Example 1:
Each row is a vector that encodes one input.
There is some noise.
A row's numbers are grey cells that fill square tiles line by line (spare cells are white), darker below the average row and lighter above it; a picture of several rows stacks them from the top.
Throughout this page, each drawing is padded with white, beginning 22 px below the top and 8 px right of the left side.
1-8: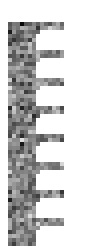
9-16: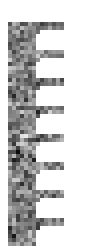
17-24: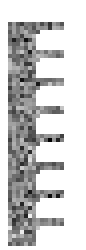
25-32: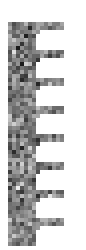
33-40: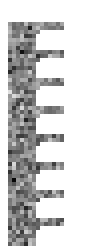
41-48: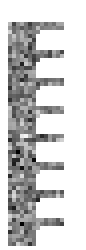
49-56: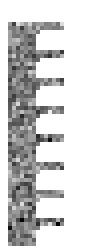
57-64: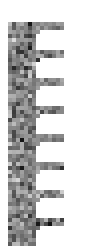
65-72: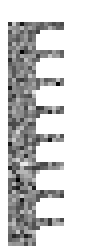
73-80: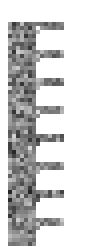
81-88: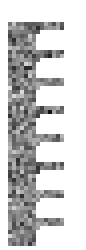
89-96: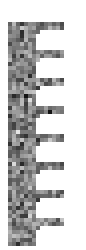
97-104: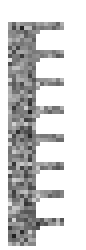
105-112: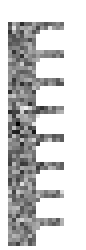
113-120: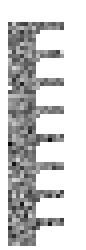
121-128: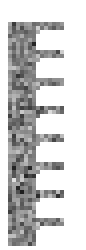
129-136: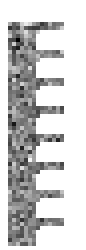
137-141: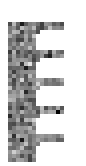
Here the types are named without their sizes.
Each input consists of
either a fixed value, or two labels, or a node of a tree.
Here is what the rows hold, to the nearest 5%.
About 5% of them hold a fixed value. About 45% of them hold two labels. The rest hold a node of a tree.
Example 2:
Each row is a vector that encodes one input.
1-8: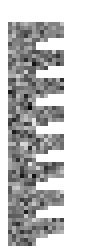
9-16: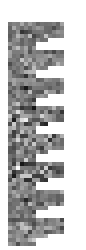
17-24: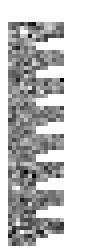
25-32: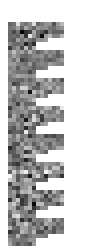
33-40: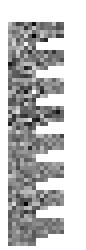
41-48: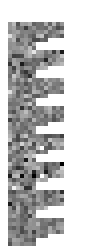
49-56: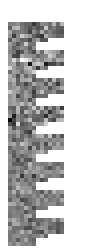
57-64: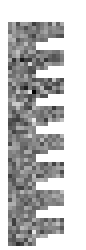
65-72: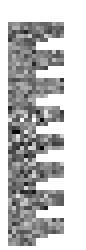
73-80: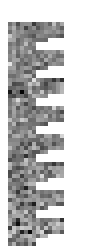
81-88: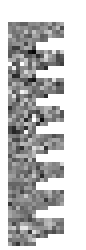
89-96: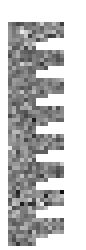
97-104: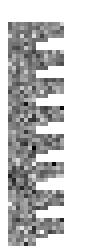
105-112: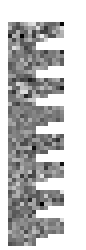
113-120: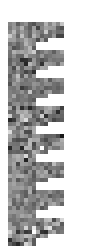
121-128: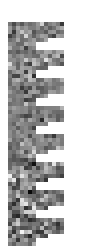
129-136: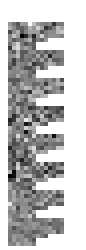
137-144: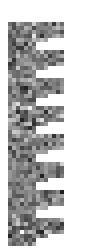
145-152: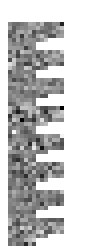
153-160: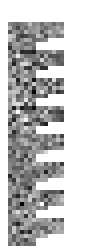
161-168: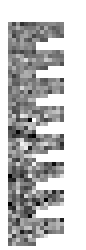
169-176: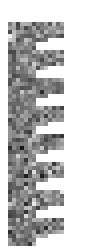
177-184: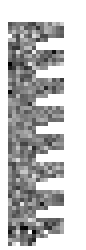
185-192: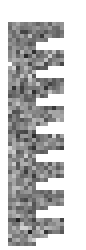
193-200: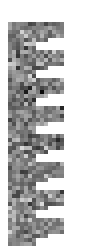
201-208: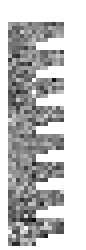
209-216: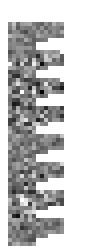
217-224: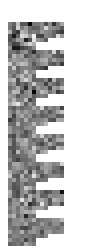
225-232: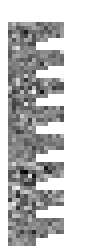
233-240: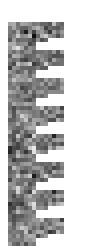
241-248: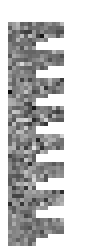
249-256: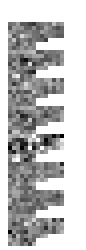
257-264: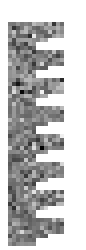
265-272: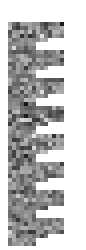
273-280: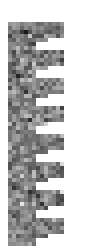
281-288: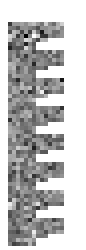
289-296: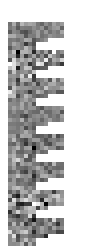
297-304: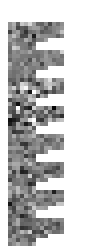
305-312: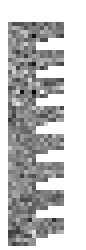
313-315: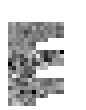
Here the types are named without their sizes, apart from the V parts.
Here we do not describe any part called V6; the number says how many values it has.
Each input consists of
either a node of a tree, or a true/false value and a value of V6.
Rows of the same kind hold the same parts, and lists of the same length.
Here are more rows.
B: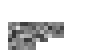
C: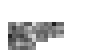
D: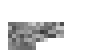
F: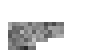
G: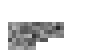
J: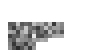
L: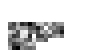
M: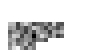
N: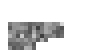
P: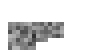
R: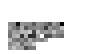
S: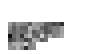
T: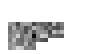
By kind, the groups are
B, G, M, N, P, T
C, D, F, J, L, R, S

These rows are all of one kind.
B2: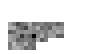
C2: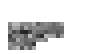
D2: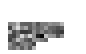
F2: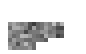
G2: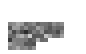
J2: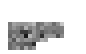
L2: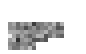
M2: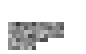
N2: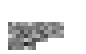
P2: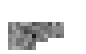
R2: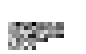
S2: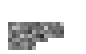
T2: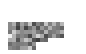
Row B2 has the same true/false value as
M2 and R2.
